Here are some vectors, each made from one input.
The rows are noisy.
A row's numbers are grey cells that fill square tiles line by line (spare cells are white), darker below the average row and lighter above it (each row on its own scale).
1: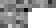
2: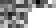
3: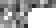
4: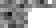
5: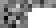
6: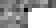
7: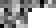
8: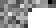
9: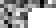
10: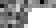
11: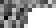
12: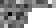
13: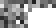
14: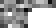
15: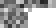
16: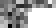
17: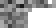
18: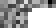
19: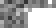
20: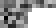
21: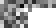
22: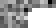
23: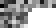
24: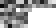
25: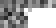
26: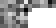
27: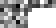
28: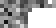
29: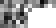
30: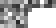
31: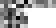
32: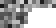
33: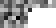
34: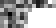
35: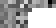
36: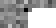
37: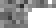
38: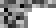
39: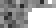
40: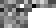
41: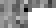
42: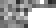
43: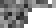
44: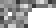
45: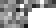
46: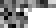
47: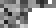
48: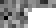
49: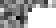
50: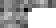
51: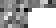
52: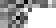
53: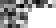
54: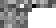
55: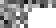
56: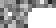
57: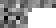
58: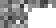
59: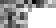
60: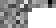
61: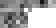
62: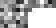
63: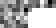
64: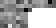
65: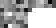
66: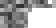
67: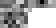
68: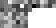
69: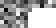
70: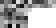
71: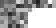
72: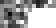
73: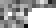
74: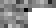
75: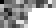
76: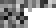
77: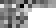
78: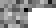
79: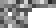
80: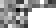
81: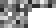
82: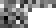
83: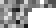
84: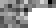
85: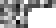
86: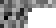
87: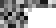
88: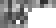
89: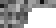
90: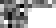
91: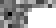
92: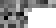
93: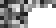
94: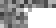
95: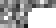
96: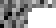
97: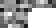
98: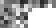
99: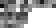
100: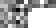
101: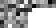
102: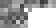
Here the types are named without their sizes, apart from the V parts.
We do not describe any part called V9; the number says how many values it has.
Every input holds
either a label and a true/false value, or a value of V9.
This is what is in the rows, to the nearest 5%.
About 40% of them hold a label and a true/false value. The rest hold a value of V9.
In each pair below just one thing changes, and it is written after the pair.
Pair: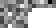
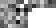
the label
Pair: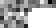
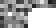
the true/false value
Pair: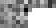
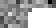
the label
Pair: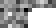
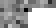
the true/false value
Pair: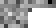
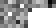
the true/false value
